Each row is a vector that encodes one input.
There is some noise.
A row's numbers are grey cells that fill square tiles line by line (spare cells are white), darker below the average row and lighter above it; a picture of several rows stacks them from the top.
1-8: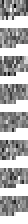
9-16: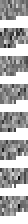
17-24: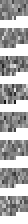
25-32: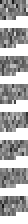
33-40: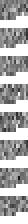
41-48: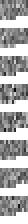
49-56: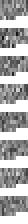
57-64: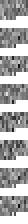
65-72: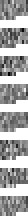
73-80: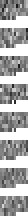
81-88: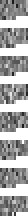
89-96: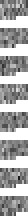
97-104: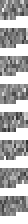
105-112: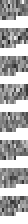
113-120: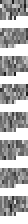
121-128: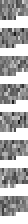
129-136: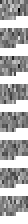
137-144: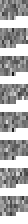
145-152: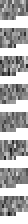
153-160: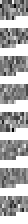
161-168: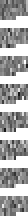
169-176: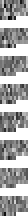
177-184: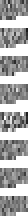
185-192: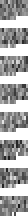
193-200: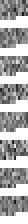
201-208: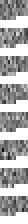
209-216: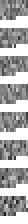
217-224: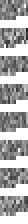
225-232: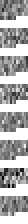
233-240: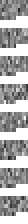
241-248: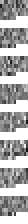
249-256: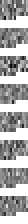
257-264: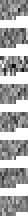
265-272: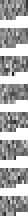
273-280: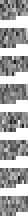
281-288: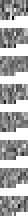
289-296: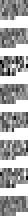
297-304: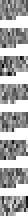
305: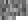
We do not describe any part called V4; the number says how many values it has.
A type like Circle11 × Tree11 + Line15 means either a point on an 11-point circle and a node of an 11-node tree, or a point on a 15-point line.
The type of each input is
Bool × (Line6 + V4).
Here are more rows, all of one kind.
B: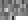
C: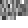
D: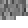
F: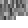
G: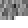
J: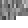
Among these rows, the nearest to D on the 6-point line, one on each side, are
B and G.
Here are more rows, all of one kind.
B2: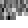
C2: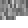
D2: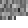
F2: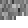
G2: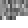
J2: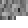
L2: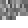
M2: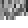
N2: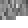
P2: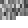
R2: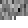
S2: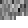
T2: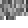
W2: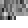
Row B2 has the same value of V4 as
L2, M2, P2 and S2.
